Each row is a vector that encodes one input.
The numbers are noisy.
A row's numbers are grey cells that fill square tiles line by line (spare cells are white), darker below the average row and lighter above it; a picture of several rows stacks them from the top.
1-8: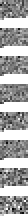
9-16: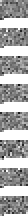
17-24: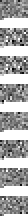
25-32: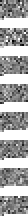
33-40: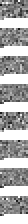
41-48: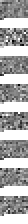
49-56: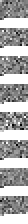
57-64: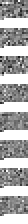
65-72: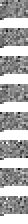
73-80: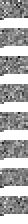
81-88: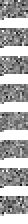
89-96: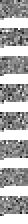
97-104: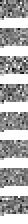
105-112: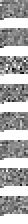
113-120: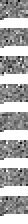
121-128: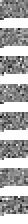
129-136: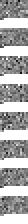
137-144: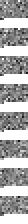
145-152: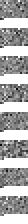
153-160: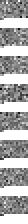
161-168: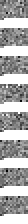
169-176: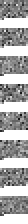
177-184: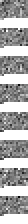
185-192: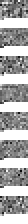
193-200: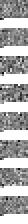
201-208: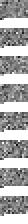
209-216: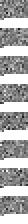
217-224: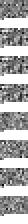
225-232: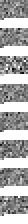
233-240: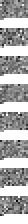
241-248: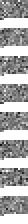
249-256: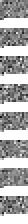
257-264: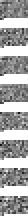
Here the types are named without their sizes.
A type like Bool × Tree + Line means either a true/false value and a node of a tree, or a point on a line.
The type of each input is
List(Line).
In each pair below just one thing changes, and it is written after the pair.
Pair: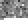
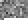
the place on the line in item 1 of the list
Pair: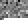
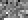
the place on the line in item 2 of the list
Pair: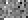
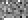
the place on the line in item 1 of the list
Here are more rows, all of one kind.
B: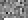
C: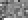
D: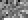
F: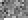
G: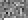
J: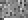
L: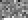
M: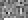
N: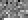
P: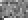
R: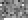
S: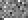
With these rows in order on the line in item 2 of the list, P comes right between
C and S.
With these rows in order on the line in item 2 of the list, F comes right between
B and R.
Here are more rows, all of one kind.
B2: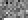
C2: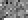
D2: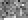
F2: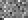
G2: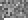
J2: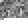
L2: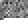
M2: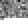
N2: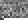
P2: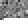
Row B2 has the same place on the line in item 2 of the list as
F2, L2 and N2.
